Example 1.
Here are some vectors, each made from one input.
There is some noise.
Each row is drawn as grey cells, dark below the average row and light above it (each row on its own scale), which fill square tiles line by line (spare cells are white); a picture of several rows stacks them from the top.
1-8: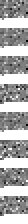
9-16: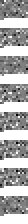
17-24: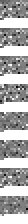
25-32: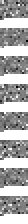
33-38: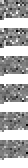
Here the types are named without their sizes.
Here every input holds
a point on a line.
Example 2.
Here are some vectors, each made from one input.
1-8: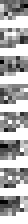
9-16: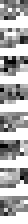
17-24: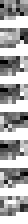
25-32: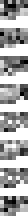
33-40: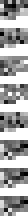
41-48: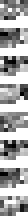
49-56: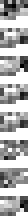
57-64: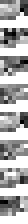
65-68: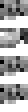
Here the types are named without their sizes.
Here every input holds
three true/false values.
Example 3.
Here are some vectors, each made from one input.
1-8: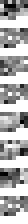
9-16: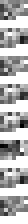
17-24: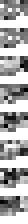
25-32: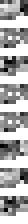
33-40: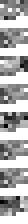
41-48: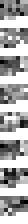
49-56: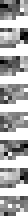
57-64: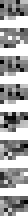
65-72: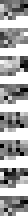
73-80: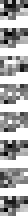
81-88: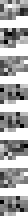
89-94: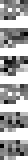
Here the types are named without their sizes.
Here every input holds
three true/false values.
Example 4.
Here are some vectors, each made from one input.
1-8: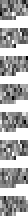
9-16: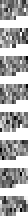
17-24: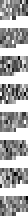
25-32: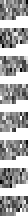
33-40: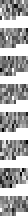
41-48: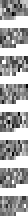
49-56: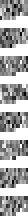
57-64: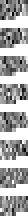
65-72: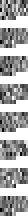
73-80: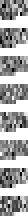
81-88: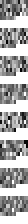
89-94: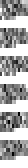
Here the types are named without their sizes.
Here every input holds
three true/false values.
